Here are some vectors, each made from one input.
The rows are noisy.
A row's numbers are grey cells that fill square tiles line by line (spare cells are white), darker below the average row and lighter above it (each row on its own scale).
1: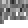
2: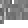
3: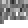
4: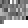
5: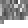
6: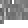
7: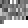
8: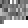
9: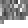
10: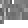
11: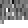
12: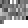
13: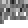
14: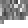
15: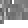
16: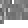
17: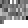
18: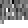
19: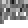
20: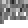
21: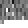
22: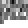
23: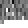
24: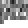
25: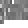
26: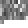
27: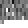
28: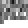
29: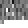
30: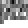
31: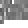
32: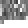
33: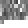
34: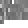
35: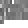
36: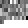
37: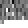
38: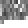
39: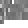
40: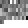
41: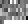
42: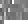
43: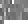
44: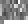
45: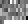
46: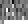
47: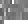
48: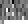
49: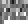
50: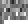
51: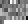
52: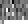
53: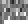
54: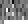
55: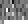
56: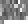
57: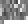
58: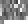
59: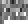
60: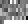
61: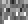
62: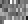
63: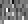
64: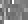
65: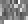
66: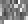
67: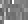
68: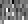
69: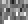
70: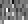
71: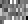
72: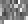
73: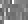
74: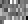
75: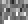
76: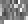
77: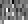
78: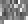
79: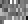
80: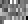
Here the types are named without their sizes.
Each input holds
a label.
